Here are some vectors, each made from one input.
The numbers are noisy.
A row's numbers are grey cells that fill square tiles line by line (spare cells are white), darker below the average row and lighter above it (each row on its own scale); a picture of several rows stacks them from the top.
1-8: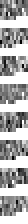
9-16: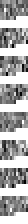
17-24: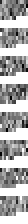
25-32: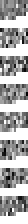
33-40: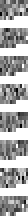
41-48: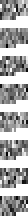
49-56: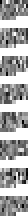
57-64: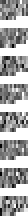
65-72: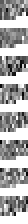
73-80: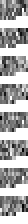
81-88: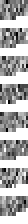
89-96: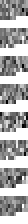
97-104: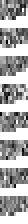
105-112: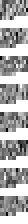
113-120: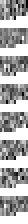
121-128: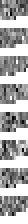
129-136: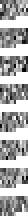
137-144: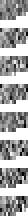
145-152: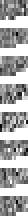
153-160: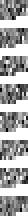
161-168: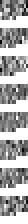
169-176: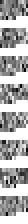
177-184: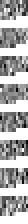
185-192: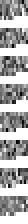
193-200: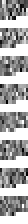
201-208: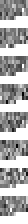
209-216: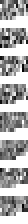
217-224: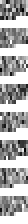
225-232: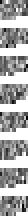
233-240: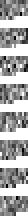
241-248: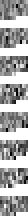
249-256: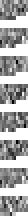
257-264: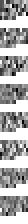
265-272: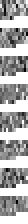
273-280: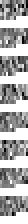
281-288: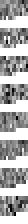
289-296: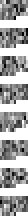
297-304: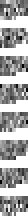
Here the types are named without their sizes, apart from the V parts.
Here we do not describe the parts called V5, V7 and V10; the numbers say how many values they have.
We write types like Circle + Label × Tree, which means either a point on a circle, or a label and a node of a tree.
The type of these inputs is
(Bool × V5 + Tree) × (Line × V7 + V10).
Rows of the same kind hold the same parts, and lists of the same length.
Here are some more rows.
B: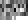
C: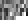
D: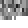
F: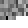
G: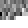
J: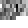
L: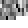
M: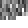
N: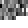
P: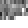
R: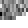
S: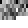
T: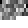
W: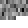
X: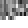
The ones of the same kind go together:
B, S, T
C, J, R, W
D, F, L
G, M, N, P, X

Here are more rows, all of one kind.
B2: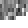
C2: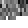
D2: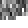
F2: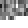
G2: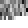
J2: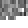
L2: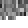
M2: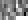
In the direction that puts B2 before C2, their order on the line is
B2, G2, L2, J2, D2, C2, F2, M2.
